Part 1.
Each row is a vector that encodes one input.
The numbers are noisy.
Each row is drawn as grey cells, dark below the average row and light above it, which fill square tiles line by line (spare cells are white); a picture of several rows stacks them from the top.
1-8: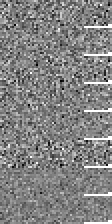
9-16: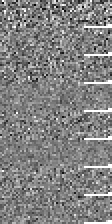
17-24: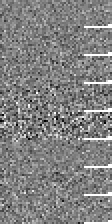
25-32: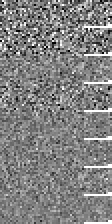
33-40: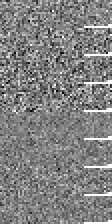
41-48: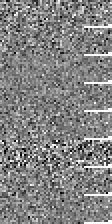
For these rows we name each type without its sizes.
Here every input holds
either a point on a circle, or a fixed value.
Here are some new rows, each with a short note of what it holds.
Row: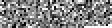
a fixed value
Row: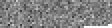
a point on a circle
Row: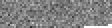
a point on a circle
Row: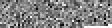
a fixed value
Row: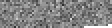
a point on a circle
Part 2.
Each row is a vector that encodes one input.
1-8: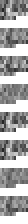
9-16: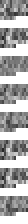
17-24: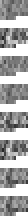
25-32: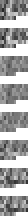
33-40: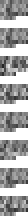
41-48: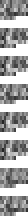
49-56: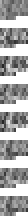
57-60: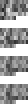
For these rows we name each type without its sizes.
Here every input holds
a point on a line.
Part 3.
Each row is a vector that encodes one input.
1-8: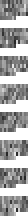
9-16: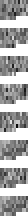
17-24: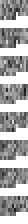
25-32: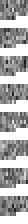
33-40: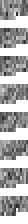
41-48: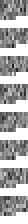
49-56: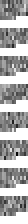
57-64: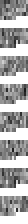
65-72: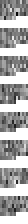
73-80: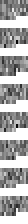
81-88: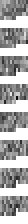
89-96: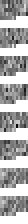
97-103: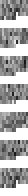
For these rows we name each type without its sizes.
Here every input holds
four true/false values.
